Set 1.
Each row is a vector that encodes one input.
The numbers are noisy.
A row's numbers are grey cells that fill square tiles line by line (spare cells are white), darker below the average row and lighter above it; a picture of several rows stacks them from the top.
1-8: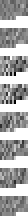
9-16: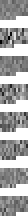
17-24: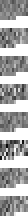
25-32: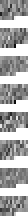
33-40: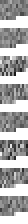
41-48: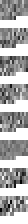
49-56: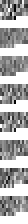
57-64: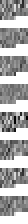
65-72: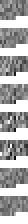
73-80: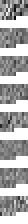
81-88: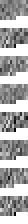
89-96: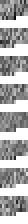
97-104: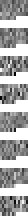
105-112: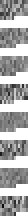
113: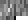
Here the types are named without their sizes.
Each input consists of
a point on a line.
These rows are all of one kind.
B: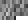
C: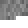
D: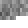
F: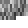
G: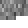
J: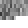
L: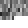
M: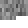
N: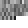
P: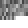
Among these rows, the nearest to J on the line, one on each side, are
D and M.
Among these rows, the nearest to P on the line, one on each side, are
F and G.
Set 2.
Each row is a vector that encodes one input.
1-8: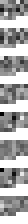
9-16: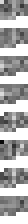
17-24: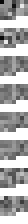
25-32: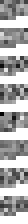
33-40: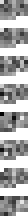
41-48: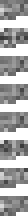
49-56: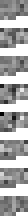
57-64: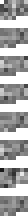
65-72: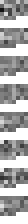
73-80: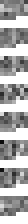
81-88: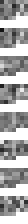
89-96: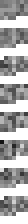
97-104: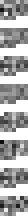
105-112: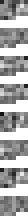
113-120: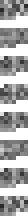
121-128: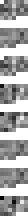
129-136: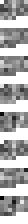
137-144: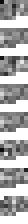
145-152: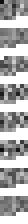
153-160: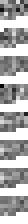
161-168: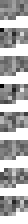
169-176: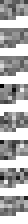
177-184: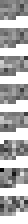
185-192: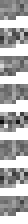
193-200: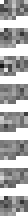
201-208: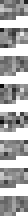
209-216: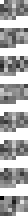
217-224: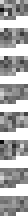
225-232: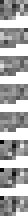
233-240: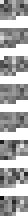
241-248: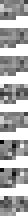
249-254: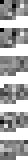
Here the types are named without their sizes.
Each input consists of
a point on a circle.
